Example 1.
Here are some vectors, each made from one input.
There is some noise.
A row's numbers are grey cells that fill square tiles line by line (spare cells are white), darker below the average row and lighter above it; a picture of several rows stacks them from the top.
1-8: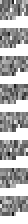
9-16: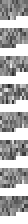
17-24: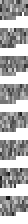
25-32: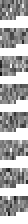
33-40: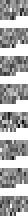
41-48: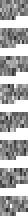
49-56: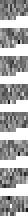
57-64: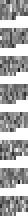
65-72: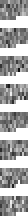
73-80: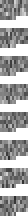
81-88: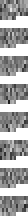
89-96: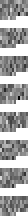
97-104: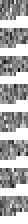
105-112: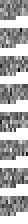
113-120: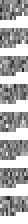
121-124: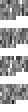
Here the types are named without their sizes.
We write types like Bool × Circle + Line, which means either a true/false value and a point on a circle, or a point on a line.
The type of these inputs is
(Bool × Circle + Unit) × Label.
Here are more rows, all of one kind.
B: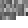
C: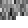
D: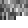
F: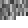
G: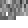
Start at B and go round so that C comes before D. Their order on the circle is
B, C, D, G, F.
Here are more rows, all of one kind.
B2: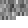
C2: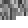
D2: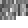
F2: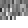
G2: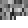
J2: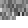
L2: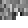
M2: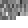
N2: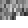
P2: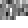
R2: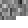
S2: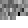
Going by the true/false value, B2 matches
C2, J2, M2 and R2.
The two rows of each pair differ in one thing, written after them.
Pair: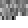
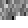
the label
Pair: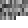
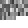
the label
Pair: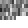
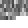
the true/false value
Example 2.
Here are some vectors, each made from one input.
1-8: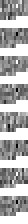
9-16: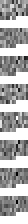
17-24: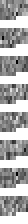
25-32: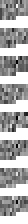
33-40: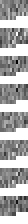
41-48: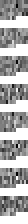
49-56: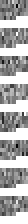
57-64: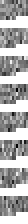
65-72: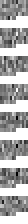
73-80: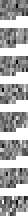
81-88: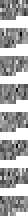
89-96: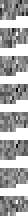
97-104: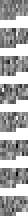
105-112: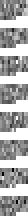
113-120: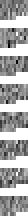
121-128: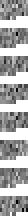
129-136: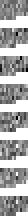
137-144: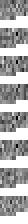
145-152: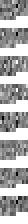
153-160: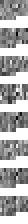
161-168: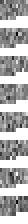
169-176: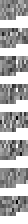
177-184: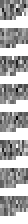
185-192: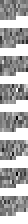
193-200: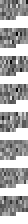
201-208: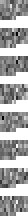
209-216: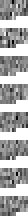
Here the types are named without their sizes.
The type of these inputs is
(Bool × Circle + Unit) × Label.
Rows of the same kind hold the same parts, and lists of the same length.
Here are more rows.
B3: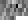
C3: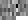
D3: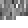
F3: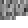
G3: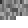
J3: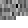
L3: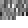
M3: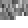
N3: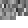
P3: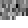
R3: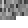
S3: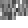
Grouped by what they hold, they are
B3, C3, J3, L3, N3, P3, R3
D3, F3, G3, M3, S3

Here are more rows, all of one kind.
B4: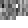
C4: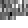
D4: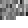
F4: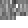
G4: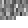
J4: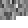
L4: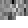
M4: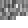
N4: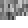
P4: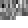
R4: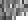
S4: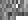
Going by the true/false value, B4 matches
D4, G4 and J4.
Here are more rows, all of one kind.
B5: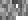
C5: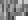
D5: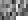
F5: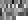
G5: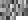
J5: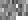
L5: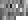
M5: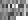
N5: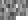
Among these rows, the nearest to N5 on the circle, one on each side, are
C5 and D5.
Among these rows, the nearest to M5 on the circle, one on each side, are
J5 and L5.
